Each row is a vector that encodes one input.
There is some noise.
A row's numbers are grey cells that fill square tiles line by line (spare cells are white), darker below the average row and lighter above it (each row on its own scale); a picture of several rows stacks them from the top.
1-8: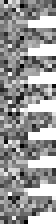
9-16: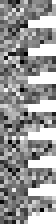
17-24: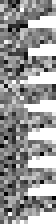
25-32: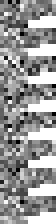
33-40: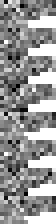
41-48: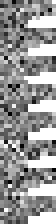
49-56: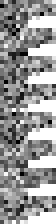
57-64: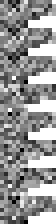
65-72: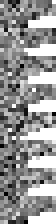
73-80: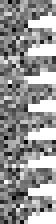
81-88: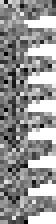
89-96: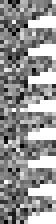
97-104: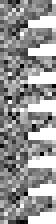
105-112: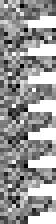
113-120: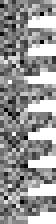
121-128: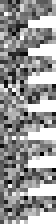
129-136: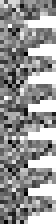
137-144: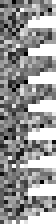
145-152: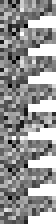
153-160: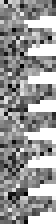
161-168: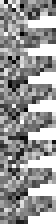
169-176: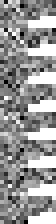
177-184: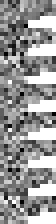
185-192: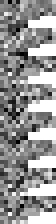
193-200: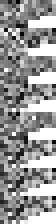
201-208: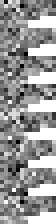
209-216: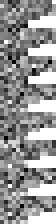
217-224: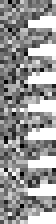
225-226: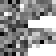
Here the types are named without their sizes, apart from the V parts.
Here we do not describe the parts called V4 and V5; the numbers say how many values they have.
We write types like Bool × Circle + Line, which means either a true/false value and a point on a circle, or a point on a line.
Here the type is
(Bool × V4 + Unit) × Tree + Line + V5.
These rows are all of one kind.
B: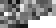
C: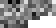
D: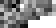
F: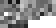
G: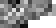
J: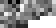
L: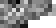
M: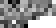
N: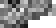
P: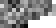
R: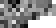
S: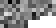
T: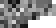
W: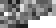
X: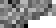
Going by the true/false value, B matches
D, F, J and W.
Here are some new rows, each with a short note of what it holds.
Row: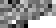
a node of a tree, a true/false value and a value of V4
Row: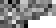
a node of a tree, a true/false value and a value of V4
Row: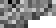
a node of a tree, a true/false value and a value of V4
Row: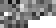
a node of a tree, a true/false value and a value of V4
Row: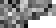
a node of a tree, a true/false value and a value of V4
